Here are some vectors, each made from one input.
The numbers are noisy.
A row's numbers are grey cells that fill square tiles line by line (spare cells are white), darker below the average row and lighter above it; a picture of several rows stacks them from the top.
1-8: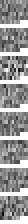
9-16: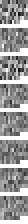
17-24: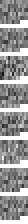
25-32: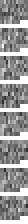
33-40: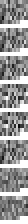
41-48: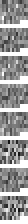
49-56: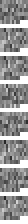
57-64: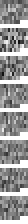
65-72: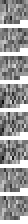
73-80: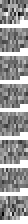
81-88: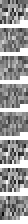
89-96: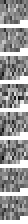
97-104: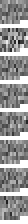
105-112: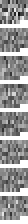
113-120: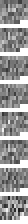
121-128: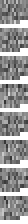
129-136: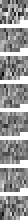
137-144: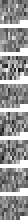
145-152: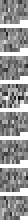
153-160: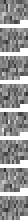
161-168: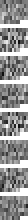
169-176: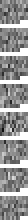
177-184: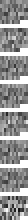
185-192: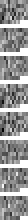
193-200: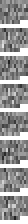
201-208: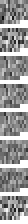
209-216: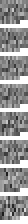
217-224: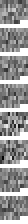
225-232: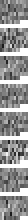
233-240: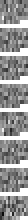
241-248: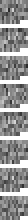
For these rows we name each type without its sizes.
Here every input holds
a true/false value, together with either a fixed value, or a point on each of two lines.
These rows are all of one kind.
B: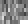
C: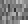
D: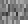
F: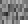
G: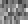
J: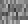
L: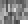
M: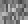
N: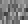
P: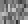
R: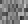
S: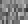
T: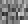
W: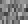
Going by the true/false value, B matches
G, L, M and P.
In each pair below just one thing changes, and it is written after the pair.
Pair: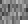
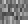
the place on one of the two lines
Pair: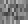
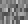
the place on one of the two lines
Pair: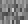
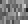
the place on one of the two lines
